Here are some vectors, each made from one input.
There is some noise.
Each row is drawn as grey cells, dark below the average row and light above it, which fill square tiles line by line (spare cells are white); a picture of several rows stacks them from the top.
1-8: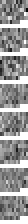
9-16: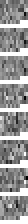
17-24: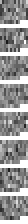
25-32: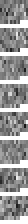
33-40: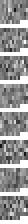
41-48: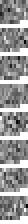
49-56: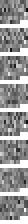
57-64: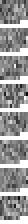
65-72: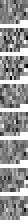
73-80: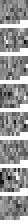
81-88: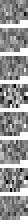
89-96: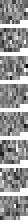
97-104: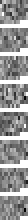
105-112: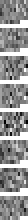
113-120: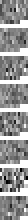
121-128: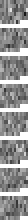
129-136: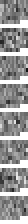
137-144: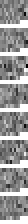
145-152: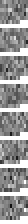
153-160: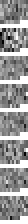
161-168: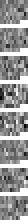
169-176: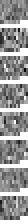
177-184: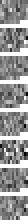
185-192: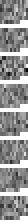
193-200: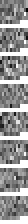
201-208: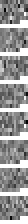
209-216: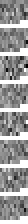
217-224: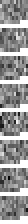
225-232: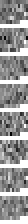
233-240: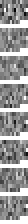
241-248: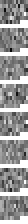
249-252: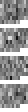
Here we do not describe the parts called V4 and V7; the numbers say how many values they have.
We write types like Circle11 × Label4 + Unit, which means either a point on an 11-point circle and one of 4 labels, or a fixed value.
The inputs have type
Circle6 × (Circle6 + Unit) × (Tree8 + V7) × V4.
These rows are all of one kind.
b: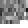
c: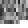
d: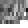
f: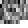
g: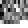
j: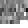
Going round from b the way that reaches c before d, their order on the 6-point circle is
b, j, c, f, d, g.
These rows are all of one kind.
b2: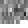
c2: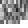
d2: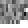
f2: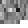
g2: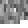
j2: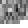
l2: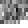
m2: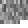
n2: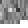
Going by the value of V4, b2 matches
j2 and l2.
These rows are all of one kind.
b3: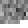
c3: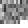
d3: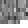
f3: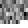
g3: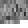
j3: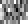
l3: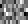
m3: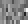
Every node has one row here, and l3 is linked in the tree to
b3, d3 and g3.
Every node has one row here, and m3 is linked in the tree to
b3 and j3.
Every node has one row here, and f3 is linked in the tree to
b3 and c3.
